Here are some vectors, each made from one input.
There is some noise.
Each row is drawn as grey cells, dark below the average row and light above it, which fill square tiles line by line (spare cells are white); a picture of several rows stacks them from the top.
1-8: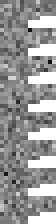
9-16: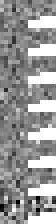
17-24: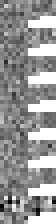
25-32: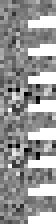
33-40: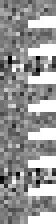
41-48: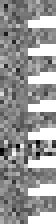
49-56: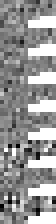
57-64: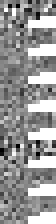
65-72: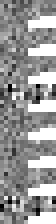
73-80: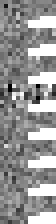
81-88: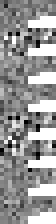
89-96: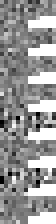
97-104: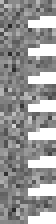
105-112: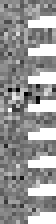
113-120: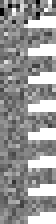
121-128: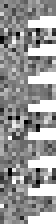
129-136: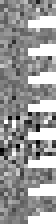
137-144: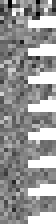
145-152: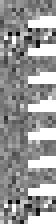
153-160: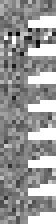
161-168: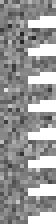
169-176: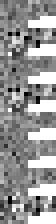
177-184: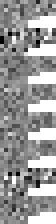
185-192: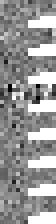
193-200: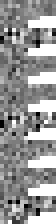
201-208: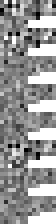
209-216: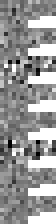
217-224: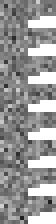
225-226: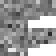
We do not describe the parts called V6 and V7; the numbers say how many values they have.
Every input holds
either a node of each of three 9-node trees, four true/false values and a value of V7, or a value of V6.
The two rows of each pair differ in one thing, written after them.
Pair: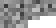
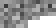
the node of one of the three trees
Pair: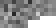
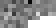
the node of one of the three trees
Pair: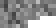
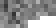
one of the four true/false values
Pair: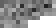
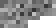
the value of V7
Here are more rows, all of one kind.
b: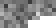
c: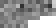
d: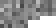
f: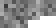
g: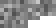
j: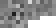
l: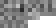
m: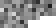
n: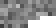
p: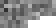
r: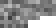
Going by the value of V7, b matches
c, g, p and r.
